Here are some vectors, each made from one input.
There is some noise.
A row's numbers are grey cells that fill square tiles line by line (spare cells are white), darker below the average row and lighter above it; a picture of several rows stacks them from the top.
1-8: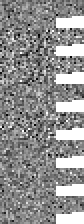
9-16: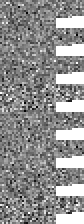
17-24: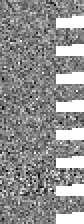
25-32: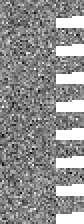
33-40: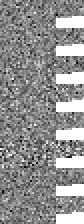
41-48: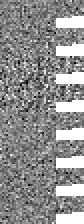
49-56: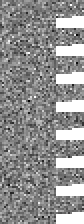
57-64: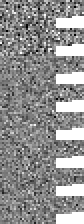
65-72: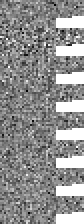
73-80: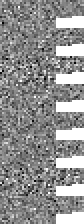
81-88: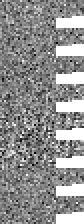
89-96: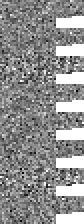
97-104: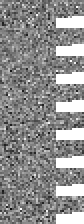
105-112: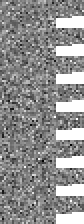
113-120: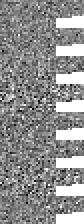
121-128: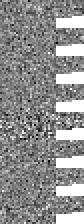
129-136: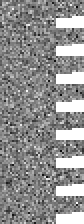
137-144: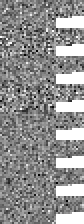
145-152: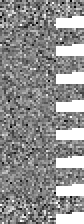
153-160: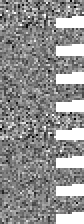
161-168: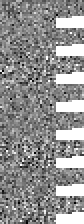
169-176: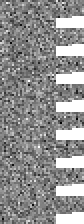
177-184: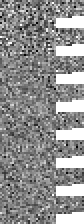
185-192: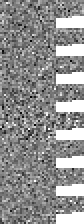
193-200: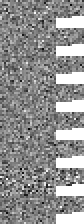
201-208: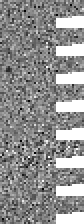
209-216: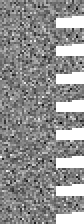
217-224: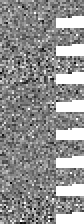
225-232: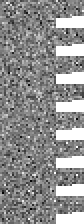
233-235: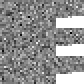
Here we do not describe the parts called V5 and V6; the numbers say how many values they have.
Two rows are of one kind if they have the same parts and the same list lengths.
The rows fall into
4 kinds.
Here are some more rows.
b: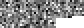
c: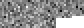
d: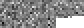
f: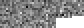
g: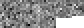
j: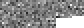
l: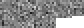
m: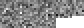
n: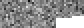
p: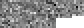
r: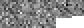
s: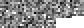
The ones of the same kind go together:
b
c, j, l, n, p
d, f, g, m, r
s

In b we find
a node of a 7-node tree and a value of V5.
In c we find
four true/false values and a value of V6.
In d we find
a node of a 9-node tree, four true/false values and a value of V6.
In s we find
a value of V5.
